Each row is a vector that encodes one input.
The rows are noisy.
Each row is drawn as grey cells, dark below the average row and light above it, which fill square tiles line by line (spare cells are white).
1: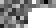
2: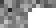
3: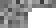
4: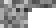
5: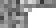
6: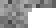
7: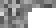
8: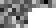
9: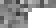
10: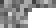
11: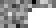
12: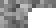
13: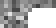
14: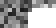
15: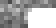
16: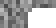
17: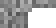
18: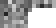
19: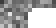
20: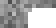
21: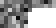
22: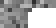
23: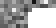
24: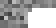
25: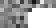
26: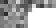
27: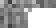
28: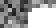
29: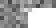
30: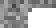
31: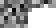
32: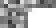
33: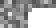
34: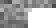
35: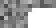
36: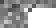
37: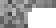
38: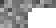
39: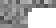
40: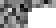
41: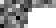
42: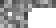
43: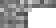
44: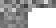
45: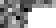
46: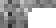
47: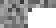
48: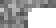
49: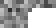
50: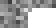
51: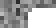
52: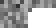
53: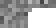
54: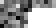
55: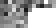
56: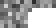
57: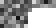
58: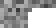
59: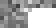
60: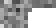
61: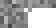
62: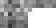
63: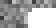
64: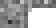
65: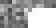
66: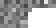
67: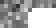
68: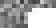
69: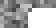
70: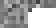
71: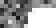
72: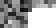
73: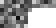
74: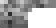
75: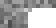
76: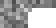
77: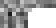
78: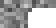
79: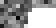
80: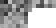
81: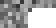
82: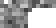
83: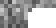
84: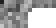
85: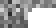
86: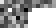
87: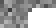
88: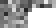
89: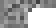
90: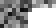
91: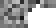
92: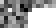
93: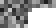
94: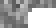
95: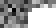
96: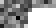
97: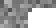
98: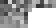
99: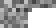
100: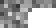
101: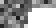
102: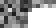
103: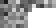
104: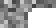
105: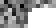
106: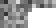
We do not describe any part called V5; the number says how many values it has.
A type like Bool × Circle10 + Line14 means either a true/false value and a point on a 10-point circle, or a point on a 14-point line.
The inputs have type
Bool × List2(V5) + Line4.
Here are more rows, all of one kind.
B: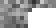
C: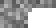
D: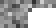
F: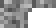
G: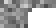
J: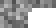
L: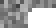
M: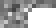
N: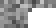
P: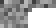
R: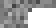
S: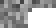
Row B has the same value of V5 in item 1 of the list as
D, F, G and N.
